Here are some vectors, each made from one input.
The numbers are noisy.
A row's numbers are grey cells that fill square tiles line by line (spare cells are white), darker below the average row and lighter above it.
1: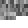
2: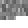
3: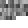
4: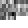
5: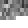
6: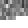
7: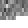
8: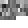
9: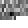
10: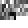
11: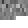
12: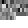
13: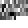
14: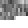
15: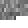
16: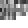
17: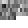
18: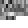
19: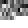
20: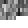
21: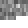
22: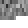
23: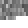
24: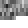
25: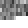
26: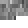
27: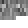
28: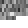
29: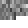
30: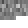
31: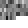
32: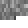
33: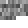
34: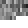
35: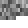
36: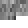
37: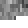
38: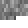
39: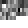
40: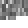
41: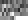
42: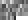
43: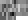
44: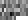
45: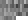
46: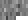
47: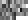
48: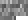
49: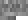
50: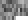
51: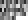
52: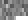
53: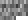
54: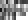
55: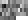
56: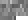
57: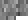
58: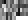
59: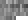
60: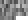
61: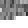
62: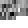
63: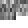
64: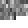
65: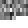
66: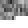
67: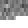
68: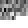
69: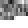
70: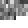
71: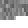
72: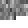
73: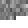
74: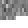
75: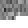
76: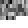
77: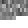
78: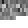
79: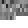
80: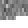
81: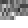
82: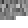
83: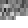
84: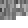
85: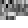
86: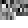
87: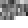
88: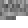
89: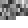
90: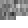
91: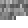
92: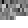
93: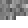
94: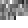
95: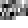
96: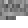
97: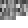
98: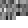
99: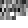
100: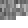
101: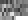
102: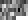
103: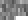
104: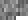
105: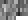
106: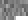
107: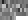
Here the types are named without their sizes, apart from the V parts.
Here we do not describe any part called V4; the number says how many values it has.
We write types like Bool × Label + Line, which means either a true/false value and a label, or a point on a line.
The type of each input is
List(Line) × V4.
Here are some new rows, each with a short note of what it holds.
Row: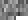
a value of V4, together with the empty list
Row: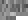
a value of V4, together with a list of two items
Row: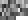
a value of V4, together with a list of two items
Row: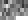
a value of V4, together with a list of one item
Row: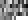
a value of V4, together with the empty list
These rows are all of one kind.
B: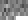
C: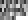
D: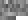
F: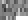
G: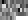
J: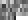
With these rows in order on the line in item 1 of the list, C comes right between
F and J.
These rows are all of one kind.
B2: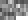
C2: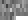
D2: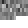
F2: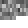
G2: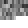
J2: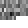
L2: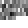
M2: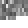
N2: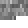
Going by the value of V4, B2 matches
C2, D2 and F2.
